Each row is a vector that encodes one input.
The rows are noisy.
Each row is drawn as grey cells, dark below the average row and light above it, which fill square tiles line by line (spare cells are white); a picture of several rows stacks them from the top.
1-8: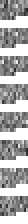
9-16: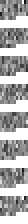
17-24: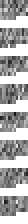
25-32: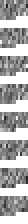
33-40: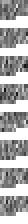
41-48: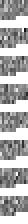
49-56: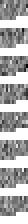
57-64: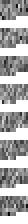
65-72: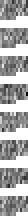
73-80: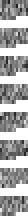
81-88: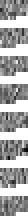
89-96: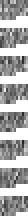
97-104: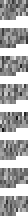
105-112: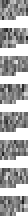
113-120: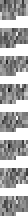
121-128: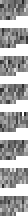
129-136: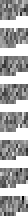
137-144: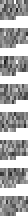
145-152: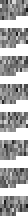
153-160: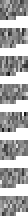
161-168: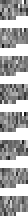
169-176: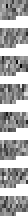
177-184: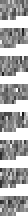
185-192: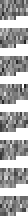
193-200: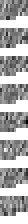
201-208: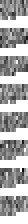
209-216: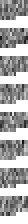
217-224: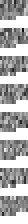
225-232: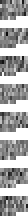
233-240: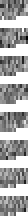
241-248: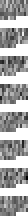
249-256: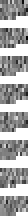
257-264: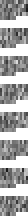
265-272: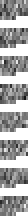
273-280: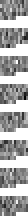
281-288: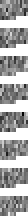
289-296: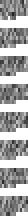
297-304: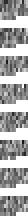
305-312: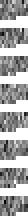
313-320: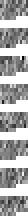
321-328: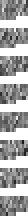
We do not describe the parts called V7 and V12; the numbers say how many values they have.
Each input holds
one of 5 labels, a true/false value and a value of V12, together with either a point on an 8-point line, or a value of V7.
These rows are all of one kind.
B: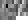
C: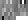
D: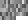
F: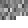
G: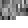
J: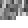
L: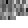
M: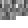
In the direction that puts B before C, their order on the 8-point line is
B, J, L, G, M, C, F, D.
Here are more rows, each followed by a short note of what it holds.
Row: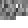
one of 5 labels, a true/false value, a value of V7 and a value of V12
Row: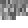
one of 5 labels, a true/false value, a value of V7 and a value of V12
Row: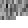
one of 5 labels, a point on an 8-point line, a true/false value and a value of V12
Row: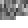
one of 5 labels, a true/false value, a value of V7 and a value of V12
